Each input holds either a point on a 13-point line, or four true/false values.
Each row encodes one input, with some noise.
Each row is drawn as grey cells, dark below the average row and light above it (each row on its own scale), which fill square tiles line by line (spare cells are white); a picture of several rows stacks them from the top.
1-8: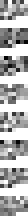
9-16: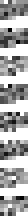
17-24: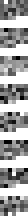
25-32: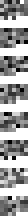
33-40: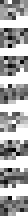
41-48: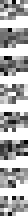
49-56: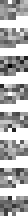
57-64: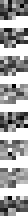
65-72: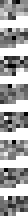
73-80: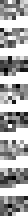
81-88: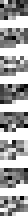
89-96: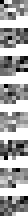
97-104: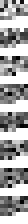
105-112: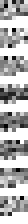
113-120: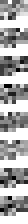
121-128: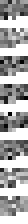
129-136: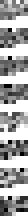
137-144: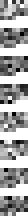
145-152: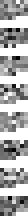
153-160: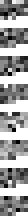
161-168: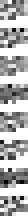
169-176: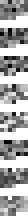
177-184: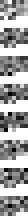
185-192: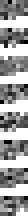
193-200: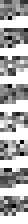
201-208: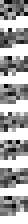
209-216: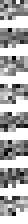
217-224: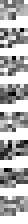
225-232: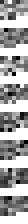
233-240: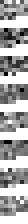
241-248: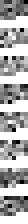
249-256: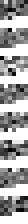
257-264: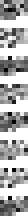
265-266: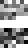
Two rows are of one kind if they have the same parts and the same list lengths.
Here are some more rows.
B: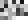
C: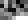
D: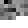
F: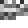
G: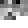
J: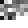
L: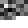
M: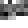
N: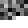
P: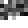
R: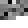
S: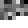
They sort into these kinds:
B, F, G, J
C, D, L, M, N, P, R, S

